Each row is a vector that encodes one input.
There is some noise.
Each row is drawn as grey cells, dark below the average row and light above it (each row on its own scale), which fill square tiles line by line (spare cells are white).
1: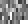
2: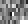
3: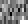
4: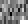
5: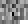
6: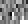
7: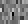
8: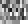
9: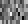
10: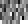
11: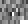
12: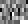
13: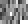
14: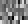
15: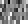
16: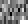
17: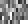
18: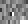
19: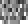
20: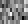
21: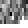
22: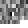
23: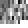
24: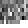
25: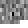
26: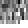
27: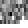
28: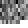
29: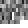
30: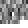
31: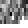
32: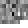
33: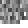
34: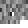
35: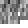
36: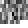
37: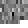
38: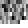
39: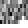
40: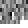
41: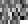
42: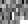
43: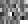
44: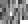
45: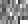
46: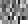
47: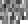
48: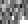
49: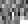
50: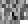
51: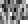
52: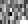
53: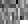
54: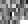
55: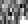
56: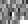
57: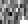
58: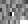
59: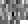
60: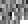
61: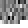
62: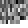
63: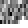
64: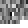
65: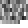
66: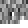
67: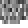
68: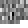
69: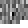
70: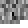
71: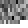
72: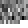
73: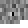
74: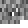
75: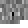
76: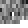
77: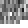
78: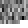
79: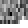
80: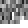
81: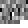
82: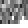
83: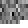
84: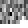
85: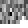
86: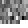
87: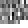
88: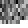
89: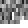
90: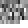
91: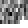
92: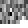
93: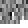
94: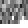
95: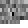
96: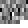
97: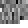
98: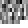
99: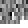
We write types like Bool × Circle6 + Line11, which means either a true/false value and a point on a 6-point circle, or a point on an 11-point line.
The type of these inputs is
Bool × Label9 × (Tree9 + Unit).
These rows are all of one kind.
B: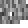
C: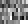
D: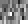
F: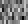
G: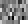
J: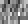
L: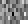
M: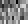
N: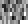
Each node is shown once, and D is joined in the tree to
F, G and N.
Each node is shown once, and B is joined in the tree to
G.
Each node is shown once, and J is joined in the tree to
N.
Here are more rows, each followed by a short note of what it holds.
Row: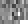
one of 9 labels, a node of a 9-node tree and a true/false value
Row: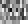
one of 9 labels, a node of a 9-node tree and a true/false value
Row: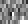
one of 9 labels and a true/false value
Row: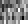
one of 9 labels, a node of a 9-node tree and a true/false value
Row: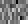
one of 9 labels, a node of a 9-node tree and a true/false value
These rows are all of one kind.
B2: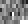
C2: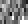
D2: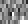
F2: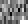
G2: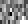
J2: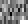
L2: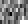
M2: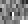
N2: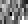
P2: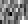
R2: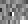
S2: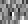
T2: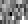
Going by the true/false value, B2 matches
D2, M2, R2 and S2.
